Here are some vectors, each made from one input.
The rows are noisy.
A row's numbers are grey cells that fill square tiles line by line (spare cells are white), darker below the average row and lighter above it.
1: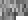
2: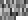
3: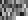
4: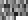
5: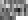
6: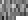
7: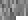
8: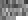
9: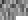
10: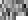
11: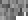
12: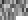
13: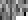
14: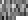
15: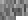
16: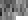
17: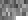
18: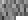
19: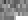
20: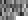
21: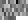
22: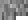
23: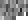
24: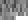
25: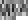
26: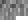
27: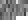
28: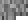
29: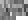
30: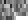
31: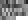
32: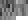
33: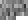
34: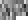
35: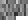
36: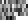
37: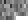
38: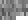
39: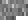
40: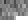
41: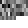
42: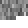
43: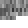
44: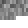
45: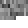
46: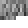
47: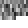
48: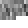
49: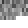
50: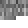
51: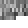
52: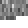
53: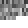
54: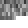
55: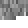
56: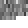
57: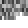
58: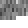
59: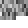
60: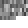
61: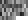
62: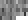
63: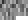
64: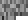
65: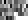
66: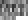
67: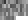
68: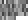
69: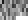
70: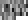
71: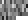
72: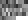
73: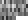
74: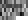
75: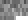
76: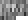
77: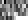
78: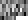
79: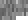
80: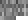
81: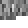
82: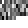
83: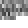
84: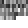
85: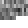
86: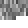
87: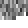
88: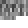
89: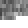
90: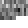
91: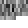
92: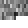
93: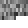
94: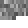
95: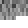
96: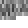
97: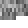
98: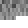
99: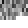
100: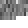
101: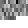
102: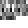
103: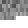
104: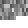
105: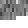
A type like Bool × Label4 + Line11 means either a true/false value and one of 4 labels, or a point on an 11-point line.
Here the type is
Circle10.
